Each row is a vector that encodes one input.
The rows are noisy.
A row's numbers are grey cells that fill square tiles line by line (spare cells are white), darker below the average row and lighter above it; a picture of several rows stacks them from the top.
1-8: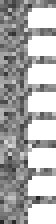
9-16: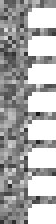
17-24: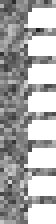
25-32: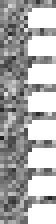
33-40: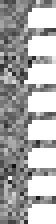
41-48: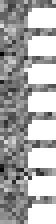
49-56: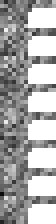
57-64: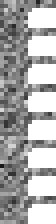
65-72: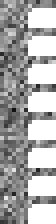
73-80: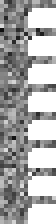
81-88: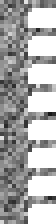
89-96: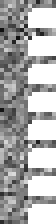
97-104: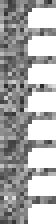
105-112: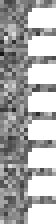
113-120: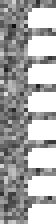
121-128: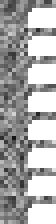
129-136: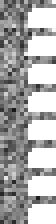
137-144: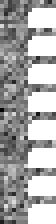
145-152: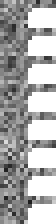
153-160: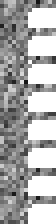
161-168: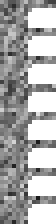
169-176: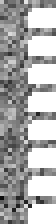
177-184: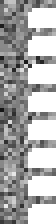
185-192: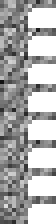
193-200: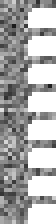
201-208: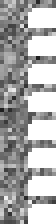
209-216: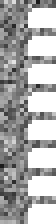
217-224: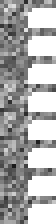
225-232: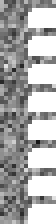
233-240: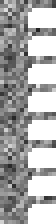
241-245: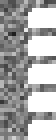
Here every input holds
either three true/false values, or a list of up to two points on a 6-point line.
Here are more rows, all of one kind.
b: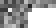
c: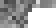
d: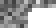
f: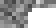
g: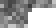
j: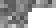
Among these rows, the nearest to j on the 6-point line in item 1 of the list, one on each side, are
c and g.
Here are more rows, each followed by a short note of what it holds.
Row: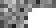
three true/false values
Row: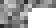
three true/false values
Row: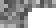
a list of one item
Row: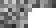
three true/false values
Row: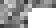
three true/false values
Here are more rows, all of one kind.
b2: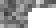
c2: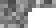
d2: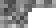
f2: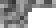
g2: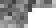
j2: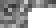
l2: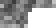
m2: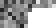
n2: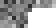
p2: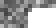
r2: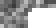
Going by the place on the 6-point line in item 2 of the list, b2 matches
d2, l2 and m2.
